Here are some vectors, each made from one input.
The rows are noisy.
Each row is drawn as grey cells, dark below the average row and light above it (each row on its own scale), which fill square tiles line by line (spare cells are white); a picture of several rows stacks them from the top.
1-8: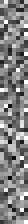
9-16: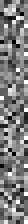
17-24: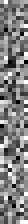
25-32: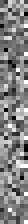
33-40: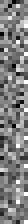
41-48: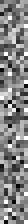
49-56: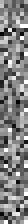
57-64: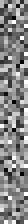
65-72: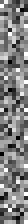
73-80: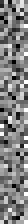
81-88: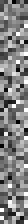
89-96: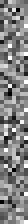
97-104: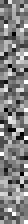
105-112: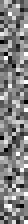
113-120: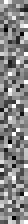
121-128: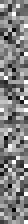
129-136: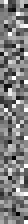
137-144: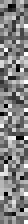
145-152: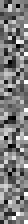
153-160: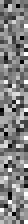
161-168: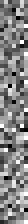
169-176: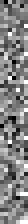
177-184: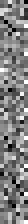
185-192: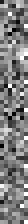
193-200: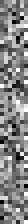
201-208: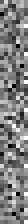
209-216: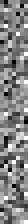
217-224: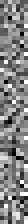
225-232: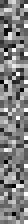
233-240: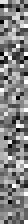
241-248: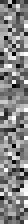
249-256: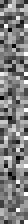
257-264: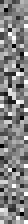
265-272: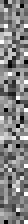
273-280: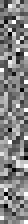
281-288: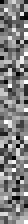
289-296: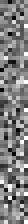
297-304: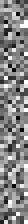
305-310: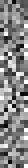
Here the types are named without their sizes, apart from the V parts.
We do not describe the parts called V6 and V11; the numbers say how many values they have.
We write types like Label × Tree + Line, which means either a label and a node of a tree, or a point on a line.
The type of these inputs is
Label × (Line + V6) + V11.
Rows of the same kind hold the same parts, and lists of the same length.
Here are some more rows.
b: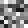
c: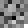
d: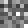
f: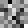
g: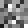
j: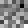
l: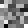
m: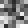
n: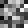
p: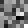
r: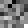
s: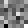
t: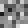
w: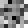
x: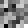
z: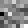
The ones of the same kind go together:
b, d, j, l, s, z
c, f, g, w
m, n, p, r, t, x

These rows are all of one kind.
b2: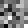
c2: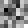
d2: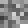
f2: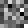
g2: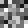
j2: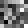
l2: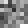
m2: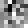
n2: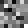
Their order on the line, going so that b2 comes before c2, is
m2, f2, j2, b2, l2, c2, d2, g2, n2.
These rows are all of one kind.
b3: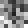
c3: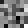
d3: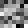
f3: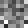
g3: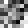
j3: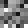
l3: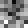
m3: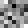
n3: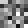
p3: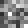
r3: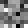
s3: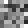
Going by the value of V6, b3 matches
d3, m3 and n3.
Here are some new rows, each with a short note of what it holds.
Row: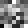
a value of V11
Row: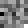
a label and a point on a line
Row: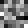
a label and a point on a line
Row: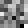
a value of V11
